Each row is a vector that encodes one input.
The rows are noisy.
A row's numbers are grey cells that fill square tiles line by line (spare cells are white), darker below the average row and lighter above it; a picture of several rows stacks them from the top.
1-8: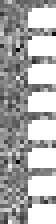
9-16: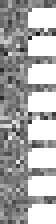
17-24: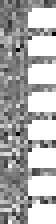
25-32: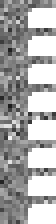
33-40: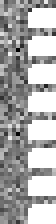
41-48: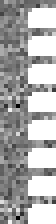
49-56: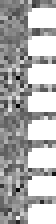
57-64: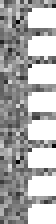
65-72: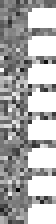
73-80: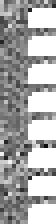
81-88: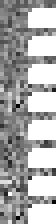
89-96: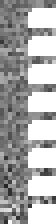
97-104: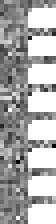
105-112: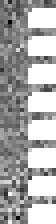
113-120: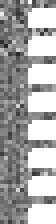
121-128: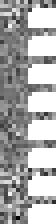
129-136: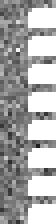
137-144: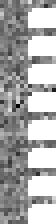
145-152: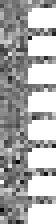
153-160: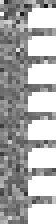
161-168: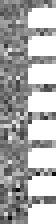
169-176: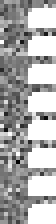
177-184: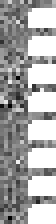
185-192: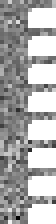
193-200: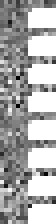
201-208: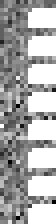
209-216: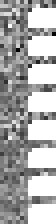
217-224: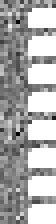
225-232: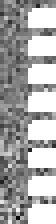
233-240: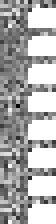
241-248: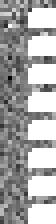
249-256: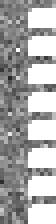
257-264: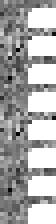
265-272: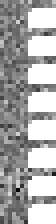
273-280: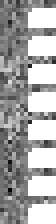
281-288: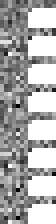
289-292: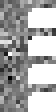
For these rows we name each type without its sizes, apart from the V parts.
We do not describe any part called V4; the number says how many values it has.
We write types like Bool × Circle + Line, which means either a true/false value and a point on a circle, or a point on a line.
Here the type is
Bool × Bool × Bool + (Circle + Unit) × (Tree + V4 × V4) + Unit.
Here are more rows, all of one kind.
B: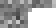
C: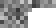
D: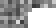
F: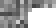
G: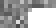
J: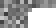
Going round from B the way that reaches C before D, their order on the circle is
B, C, J, G, F, D.
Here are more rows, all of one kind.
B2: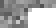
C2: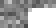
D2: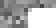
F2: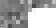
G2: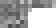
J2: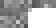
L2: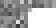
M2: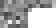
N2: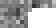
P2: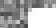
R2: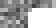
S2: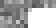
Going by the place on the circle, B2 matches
C2, D2, J2 and S2.
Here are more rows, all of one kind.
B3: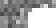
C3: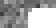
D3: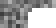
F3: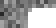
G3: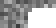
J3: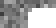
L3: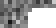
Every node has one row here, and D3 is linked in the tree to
G3.
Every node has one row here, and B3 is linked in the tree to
C3.
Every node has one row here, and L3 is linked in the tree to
F3.
